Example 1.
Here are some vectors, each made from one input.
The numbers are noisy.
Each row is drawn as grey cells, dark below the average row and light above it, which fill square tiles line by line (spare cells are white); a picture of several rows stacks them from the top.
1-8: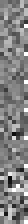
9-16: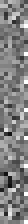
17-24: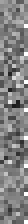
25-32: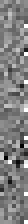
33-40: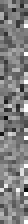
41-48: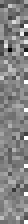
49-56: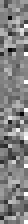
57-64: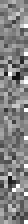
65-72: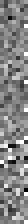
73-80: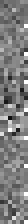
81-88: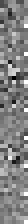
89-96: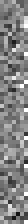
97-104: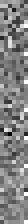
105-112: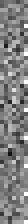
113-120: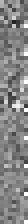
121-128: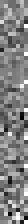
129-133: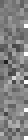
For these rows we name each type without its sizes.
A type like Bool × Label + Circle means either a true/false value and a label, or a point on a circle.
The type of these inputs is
List(Line).
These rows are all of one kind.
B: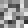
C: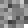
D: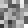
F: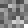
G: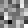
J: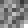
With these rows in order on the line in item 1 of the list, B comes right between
D and F.
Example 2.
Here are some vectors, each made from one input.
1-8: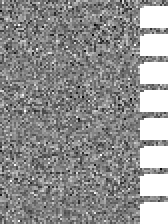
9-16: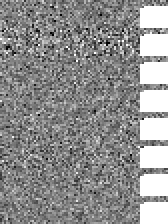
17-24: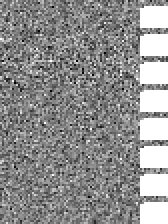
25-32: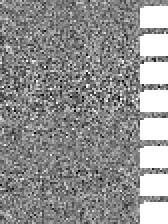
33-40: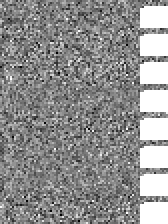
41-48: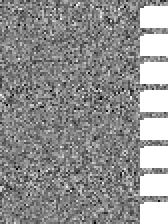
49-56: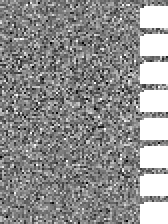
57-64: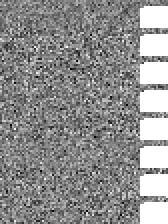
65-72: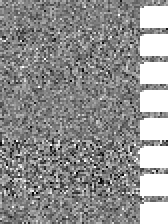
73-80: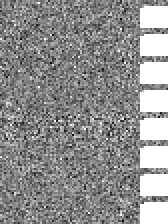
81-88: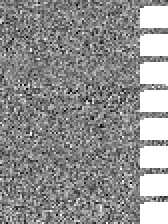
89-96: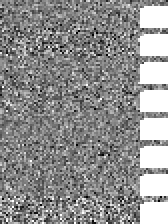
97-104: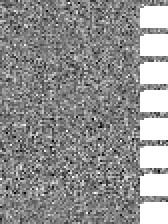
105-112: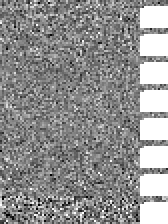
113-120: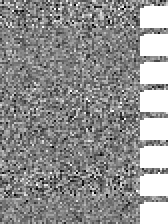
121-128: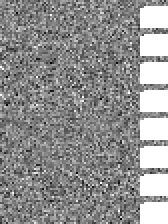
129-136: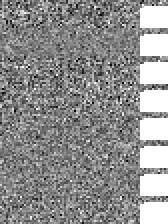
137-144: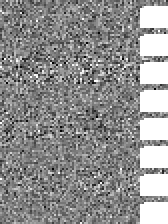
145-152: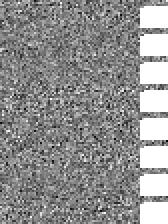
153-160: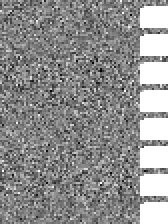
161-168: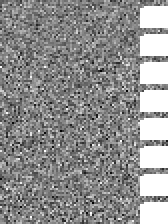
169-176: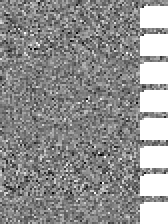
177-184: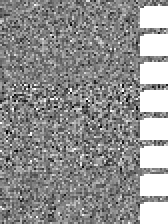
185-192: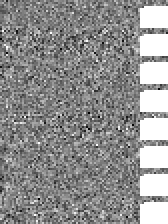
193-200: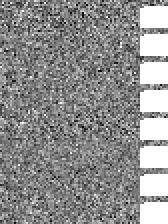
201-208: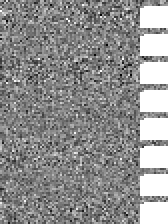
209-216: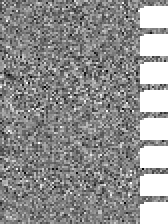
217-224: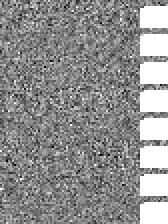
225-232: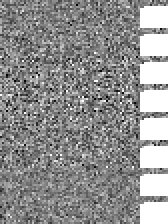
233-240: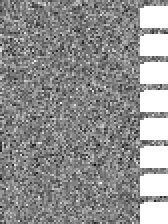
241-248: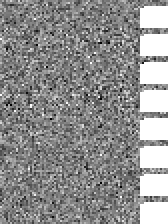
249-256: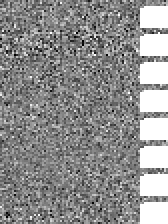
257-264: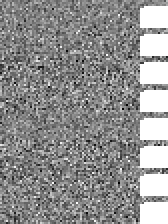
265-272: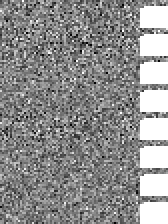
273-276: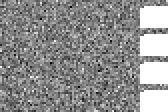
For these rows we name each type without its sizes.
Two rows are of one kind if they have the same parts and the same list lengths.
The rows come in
3 kinds.
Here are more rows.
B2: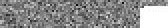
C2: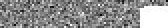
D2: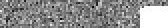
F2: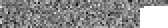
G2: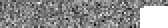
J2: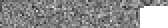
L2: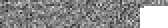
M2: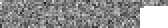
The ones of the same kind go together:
B2, F2
C2, D2
G2, J2, L2, M2

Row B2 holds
a node of a tree.
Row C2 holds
a point on a circle.
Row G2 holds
four true/false values.
